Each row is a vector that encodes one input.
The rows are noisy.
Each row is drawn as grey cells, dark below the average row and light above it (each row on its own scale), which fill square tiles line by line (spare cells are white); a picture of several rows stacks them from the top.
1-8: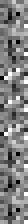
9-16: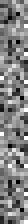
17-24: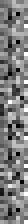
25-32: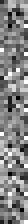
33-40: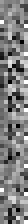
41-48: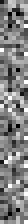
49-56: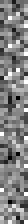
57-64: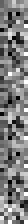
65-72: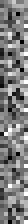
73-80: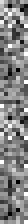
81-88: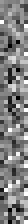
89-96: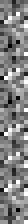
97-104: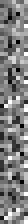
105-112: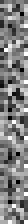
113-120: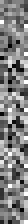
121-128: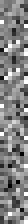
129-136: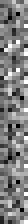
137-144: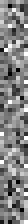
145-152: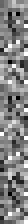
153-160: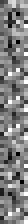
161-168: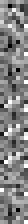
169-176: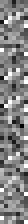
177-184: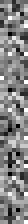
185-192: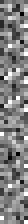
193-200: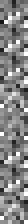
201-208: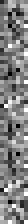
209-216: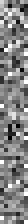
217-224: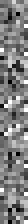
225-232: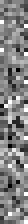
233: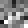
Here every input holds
either a point on an 8-point line, or a point on an 18-point line.
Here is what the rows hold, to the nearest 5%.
About 25% of them hold a point on an 8-point line. The rest hold a point on an 18-point line.
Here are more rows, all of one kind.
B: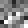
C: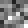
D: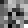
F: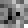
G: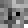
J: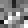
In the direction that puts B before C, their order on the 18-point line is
B, J, C, D, G, F.
